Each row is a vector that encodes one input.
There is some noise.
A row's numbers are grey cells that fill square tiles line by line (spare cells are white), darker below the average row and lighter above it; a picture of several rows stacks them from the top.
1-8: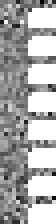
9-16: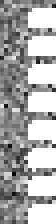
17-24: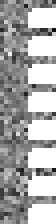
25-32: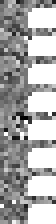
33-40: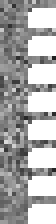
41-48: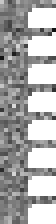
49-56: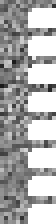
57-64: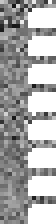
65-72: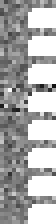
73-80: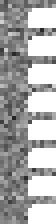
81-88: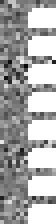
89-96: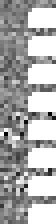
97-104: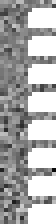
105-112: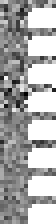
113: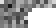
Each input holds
a node of each of two 11-node trees and five true/false values.
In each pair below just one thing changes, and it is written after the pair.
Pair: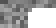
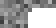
one of the five true/false values
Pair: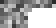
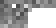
one of the five true/false values
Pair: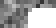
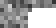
the node of one of the two trees
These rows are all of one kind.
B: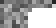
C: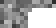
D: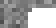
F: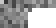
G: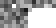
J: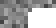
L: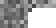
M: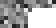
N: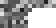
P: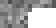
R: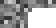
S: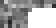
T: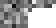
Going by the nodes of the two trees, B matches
C, D, J and M.
